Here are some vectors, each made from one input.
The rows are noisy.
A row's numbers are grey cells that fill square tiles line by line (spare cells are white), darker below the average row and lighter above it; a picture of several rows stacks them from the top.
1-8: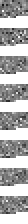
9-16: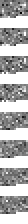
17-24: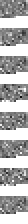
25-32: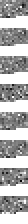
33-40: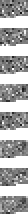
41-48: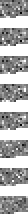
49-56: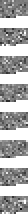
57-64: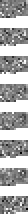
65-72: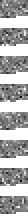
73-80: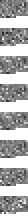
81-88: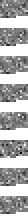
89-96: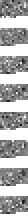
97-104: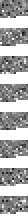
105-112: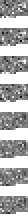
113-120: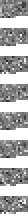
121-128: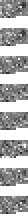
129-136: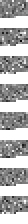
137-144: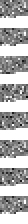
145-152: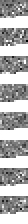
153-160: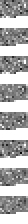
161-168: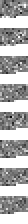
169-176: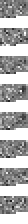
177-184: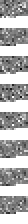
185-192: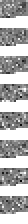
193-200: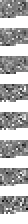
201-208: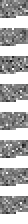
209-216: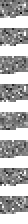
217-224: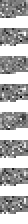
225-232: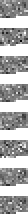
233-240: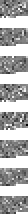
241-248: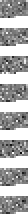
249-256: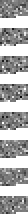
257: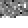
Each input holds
either a point on an 11-point line and a true/false value, or a list of up to two points on a 10-point line.
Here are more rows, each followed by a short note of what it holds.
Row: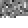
a point on an 11-point line and a true/false value
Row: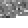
a list of one item
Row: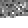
a point on an 11-point line and a true/false value
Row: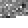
a list of one item
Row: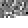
the empty list
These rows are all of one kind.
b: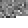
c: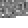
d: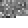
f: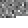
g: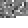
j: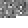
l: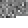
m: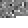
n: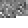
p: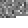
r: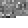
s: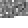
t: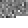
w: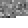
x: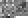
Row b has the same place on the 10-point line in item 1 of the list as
f, l, m and t.
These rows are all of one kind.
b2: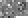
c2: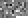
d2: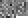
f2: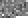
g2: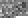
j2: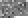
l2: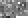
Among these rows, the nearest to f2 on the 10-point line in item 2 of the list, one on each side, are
g2 and j2.
